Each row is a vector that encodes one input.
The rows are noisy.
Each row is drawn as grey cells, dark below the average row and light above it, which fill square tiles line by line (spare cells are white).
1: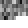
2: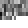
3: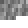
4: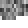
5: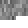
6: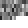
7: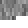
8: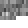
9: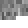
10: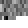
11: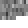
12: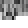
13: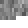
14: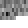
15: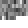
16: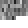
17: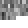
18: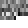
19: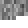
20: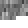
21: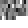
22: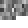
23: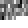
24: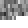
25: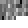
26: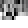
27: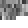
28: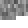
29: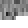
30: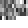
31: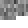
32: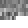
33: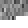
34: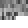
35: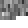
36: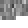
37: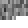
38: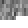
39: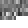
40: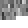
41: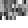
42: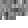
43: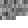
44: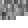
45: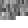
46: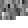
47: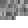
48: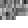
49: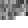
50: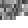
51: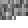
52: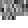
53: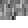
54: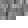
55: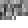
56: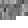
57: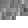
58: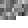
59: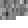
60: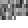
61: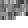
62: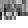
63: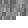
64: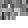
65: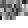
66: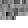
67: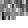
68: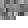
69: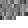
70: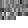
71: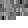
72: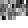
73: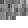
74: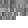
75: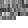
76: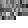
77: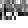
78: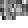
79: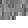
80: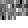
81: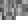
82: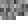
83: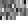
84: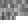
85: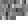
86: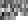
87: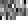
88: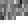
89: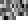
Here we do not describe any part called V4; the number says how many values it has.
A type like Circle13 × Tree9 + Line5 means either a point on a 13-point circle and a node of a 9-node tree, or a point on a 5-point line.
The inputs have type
Bool × Line5 × V4 + List2(Circle5).
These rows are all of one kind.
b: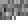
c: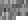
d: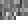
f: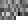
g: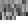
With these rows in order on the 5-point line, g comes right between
c and f.
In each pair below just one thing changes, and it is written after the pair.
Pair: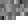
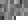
the value of V4
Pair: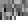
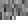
the value of V4
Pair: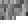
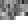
the value of V4
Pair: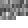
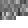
the true/false value
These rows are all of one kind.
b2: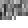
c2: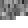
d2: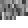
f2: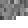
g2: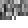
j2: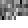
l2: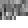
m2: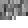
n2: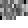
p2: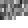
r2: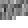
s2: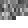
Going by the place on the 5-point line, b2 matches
n2, p2 and r2.
